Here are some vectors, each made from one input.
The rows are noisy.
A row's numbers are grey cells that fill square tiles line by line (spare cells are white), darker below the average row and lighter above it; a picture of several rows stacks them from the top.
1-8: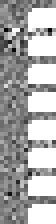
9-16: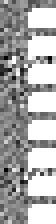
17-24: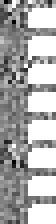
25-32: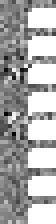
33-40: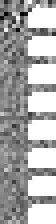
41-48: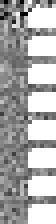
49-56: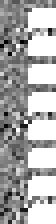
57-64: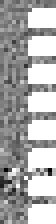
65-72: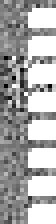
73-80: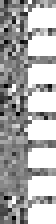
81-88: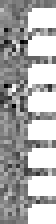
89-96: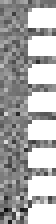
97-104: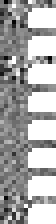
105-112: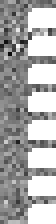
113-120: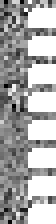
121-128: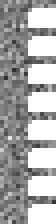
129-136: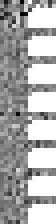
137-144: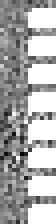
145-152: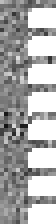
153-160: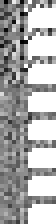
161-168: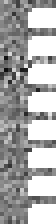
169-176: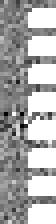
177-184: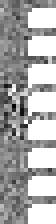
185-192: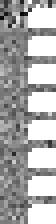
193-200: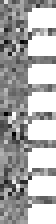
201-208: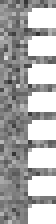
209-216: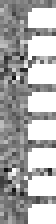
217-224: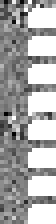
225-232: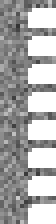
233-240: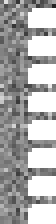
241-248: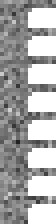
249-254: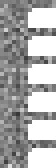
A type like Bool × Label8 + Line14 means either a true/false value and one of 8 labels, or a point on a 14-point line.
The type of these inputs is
(Circle13 + Unit) × (Tree9 + Unit) + Line6.
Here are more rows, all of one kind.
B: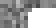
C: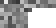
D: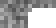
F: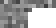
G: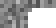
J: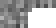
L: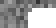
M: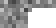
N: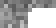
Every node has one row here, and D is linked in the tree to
L.
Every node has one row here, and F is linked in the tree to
B and C.
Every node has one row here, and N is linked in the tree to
M.
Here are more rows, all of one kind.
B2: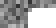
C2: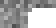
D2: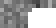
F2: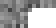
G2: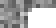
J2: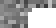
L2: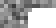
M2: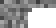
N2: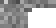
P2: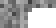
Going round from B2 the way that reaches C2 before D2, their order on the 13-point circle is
B2, P2, L2, N2, C2, G2, J2, M2, F2, D2.
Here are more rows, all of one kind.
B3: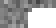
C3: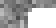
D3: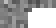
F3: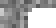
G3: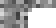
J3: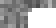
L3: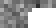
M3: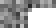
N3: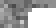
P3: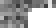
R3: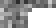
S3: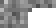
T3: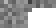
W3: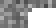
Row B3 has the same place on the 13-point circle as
D3, J3 and L3.
